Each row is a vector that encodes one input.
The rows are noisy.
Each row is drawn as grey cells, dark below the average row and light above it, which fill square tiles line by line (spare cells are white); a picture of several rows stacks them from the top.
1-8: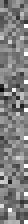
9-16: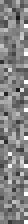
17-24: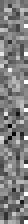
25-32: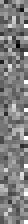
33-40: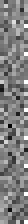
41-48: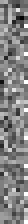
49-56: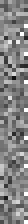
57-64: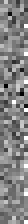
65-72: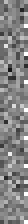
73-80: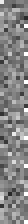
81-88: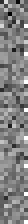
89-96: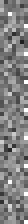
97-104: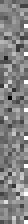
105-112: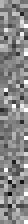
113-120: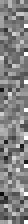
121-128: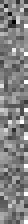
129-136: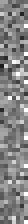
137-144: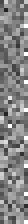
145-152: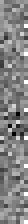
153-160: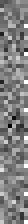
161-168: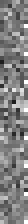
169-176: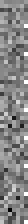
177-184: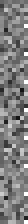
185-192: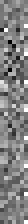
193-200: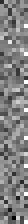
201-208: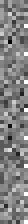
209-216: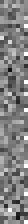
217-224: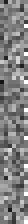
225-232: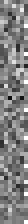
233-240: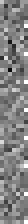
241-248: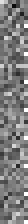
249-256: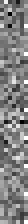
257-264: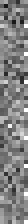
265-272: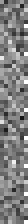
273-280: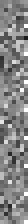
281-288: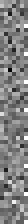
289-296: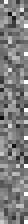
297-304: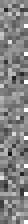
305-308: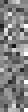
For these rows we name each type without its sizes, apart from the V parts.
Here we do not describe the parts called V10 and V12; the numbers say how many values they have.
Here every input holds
a true/false value and a value of V10, together with either a point on a line, or a value of V12.
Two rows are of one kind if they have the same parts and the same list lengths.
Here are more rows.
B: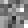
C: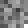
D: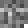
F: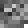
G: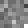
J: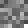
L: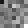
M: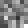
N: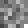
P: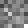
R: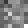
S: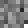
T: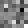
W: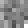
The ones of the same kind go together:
B, W
C, D, F, G, J, L, M, N, P, R, S, T

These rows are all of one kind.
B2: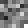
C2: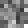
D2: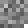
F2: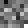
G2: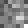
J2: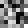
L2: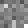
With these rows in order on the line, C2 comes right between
F2 and J2.
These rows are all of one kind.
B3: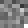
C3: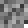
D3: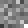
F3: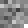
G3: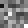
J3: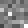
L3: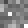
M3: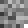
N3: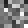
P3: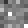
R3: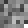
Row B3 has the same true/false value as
C3, F3 and R3.
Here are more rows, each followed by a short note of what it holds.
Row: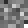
a point on a line, a true/false value and a value of V10
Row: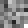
a true/false value, a value of V10 and a value of V12
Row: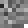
a point on a line, a true/false value and a value of V10
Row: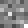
a point on a line, a true/false value and a value of V10
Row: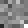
a point on a line, a true/false value and a value of V10
